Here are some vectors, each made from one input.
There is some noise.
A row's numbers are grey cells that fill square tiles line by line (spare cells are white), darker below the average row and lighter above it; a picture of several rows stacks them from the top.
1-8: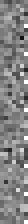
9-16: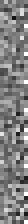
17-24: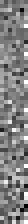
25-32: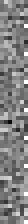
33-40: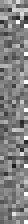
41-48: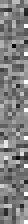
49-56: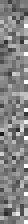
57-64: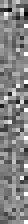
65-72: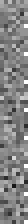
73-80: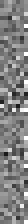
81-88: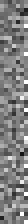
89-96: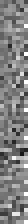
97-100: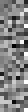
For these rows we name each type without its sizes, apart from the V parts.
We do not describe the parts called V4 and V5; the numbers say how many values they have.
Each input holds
a point on each of two lines, a true/false value, a value of V4 and a value of V5.
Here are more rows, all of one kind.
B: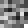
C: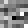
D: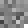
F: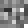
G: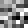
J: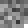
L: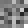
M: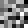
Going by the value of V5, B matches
D and F.
